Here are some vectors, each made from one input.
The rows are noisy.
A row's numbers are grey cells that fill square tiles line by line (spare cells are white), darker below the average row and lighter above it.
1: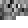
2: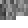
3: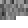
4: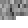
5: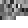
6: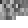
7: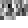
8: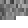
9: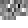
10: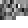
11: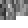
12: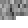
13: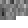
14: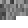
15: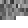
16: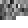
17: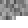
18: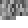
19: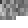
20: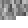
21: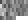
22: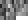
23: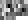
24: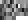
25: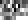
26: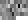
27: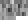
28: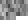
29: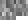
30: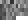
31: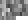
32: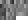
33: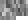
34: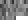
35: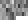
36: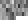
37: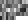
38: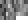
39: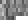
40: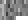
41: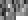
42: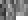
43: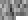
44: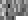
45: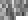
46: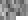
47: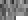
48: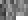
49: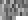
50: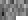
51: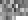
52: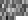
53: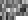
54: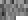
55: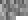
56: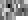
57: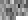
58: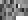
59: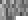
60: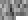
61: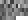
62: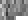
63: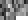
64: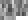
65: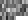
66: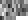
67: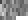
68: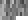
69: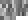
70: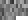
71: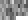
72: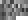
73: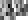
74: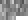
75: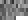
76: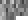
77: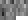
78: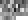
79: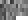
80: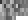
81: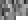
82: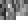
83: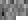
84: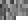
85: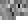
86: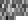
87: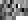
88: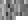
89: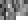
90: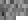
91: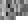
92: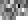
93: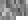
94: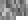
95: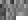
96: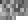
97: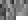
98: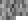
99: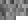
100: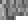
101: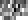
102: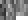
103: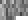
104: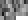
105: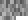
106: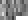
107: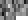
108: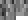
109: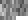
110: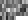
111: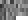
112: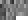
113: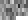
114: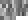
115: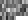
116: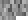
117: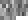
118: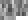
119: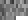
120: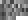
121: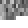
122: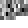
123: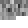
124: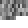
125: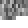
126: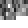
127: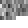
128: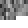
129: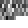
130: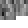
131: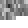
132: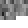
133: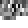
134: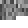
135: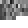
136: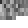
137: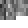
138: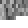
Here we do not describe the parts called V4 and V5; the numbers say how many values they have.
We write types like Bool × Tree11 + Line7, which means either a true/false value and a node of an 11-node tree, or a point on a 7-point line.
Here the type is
Bool × V4 × V5 + List2(Circle6).
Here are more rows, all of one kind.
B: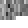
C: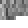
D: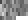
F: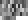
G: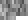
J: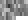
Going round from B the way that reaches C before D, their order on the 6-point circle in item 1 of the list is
B, C, D, G, J, F.
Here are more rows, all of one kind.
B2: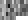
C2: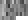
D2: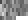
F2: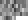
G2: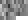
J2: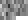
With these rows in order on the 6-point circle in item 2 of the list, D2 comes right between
C2 and G2.
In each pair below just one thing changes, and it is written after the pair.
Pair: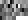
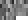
the value of V5
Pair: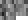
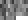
the value of V5
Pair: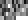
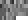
the value of V4
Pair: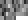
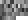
the value of V5
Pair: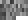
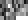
the true/false value
